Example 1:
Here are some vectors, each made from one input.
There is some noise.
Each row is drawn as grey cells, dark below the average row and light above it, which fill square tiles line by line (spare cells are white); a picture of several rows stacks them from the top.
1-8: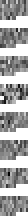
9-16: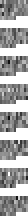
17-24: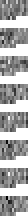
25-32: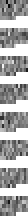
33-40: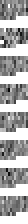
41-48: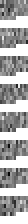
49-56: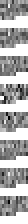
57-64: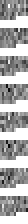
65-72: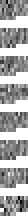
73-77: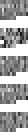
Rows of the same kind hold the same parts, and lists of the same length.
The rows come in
2 kinds.
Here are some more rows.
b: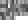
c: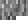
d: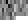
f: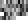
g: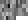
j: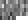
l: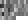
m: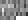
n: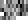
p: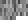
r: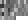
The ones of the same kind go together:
b, c, d, g, j, l, m, p, r
f, n

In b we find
a point on a 9-point circle.
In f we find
a fixed value.
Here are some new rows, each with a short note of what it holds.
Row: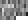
a point on a 9-point circle
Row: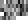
a fixed value
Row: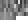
a point on a 9-point circle
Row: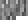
a point on a 9-point circle
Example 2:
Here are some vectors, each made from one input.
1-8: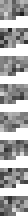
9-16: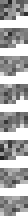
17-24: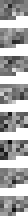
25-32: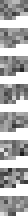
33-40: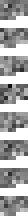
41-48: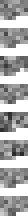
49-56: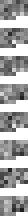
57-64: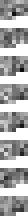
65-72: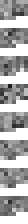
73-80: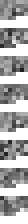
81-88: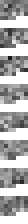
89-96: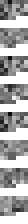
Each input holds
a point on a 10-point line.
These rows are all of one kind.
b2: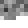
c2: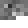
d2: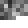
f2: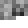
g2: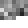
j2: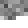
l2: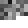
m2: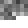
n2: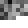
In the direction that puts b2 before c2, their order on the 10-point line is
g2, f2, j2, b2, m2, c2, d2, n2, l2.
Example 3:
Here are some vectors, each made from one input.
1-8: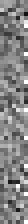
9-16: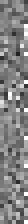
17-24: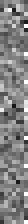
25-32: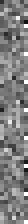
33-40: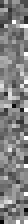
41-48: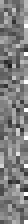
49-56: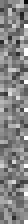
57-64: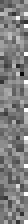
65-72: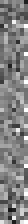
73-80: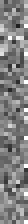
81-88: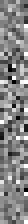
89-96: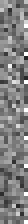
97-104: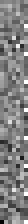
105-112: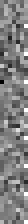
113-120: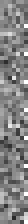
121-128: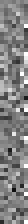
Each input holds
a point on an 11-point circle.
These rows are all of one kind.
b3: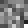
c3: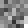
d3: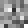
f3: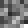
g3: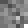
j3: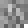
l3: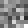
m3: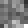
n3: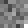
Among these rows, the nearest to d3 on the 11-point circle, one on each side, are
c3 and j3.
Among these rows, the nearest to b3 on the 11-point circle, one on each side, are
f3 and g3.
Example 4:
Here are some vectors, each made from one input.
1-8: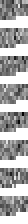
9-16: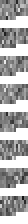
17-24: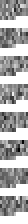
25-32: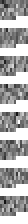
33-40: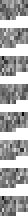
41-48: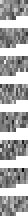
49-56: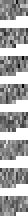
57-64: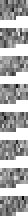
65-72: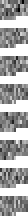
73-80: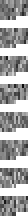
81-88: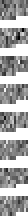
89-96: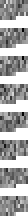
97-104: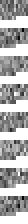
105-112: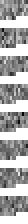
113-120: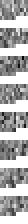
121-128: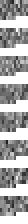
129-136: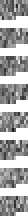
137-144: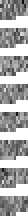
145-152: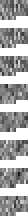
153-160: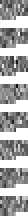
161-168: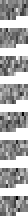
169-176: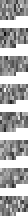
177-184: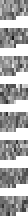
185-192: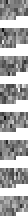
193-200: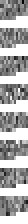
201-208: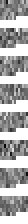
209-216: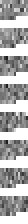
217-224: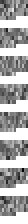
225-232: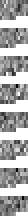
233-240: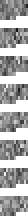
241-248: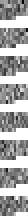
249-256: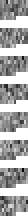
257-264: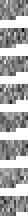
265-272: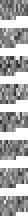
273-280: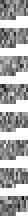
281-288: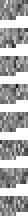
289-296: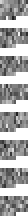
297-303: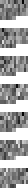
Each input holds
a point on a 9-point circle.
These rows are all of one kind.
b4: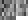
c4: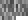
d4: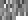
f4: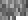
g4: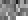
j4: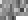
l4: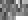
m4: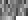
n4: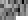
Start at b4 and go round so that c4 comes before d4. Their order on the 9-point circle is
b4, l4, c4, m4, g4, j4, d4, n4, f4.
